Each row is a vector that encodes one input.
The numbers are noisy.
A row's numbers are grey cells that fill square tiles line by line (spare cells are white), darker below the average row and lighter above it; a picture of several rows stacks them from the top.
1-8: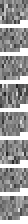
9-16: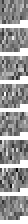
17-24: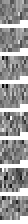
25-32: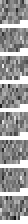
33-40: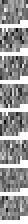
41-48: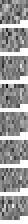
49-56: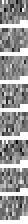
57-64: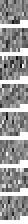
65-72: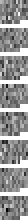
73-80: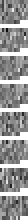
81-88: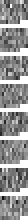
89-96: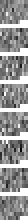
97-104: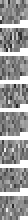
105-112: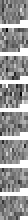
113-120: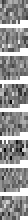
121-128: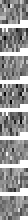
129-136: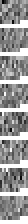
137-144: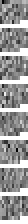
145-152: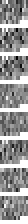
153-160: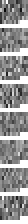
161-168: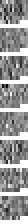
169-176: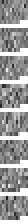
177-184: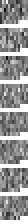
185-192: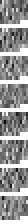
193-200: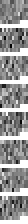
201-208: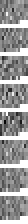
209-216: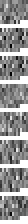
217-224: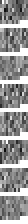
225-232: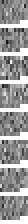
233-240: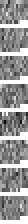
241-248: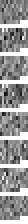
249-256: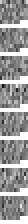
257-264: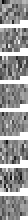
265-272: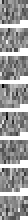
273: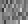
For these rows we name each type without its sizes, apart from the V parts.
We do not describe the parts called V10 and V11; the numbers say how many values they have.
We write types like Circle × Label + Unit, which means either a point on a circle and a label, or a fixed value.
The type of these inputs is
Bool × V10 + List(Line) × V11.
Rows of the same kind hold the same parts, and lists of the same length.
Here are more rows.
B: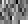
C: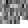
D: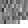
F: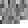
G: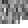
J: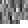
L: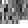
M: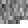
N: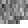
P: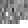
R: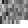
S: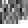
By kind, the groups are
B, J, L, S
C, G, R
D, M, N, P
F

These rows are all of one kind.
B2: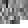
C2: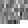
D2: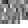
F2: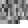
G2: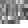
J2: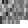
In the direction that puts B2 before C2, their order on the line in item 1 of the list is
D2, G2, B2, J2, F2, C2.
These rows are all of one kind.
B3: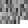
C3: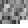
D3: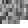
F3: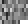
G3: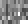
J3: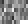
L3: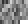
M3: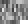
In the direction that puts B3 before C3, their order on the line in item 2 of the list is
B3, G3, D3, M3, L3, C3, F3, J3.
